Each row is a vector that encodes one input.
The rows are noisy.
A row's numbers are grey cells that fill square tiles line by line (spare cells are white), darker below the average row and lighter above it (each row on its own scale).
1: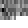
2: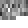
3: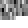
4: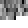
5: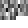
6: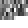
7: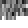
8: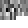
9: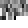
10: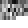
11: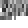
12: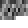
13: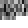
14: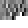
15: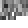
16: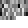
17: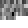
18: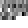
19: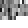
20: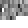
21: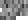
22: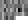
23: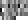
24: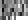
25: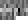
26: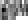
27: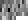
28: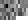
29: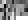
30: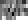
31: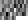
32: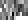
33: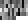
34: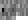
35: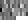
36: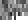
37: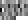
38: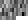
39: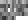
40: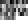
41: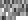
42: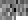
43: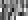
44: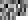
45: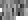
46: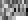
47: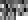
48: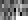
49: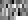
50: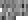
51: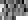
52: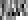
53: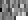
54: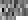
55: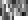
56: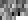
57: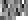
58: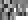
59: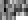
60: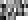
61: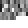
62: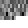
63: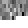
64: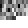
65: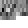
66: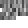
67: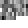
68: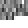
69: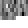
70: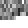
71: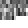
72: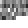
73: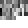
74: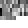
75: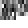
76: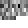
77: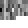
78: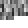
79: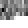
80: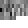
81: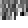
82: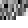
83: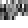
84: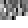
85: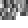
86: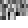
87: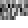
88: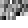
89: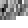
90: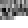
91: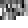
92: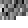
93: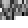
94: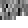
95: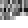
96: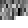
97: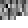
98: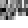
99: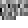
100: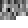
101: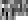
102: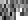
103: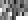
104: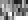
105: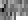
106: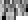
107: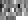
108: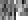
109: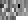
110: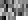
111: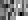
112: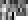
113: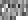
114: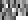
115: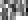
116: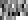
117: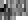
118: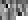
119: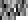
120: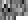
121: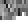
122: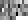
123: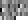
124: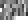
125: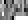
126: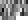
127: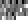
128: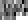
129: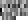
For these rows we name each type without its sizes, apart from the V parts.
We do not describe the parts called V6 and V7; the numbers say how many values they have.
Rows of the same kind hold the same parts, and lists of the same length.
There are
2 kinds of row.
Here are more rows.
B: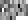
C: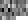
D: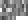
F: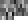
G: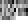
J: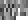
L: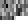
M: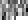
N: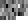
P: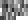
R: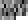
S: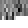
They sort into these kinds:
B, J
C, D, F, G, L, M, N, P, R, S

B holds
a value of V6.
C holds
a point on a line, a true/false value and a value of V7.
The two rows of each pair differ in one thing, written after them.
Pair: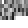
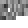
the true/false value
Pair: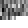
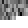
the place on the line
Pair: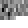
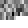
the value of V7
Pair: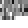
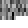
the value of V7
